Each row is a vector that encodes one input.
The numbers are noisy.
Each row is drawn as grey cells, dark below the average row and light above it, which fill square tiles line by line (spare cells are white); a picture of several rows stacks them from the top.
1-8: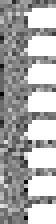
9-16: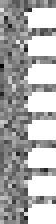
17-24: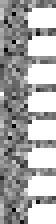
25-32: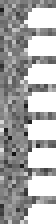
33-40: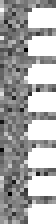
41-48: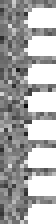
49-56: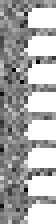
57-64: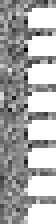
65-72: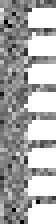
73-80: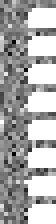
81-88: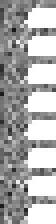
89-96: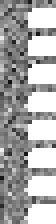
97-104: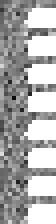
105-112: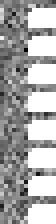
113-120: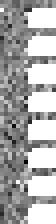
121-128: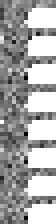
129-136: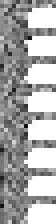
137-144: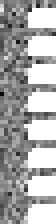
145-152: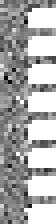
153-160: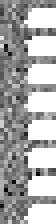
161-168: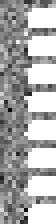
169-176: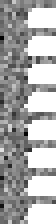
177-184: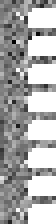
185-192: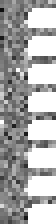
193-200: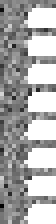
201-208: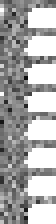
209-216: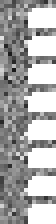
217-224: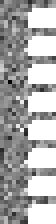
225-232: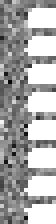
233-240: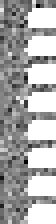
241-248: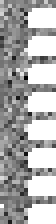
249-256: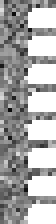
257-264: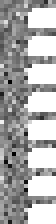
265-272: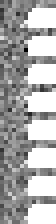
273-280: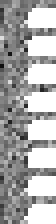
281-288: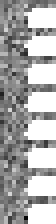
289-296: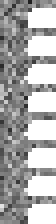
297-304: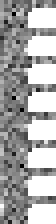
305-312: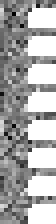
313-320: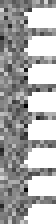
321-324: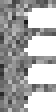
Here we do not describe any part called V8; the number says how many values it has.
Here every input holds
a true/false value and a value of V8, together with either a point on a 9-point circle, or a fixed value.
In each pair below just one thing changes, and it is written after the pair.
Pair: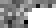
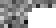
the true/false value
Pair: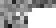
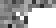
the value of V8
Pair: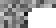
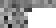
the place on the 9-point circle
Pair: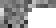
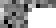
the value of V8
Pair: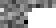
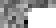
the place on the 9-point circle
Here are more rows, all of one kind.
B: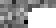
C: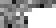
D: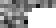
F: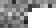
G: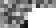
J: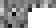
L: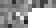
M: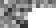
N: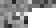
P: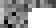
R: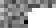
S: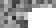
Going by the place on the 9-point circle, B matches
D, F and R.
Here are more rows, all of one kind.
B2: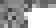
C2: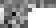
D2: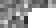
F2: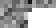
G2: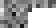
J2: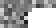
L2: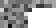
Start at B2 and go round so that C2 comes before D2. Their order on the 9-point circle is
B2, F2, J2, G2, C2, L2, D2.
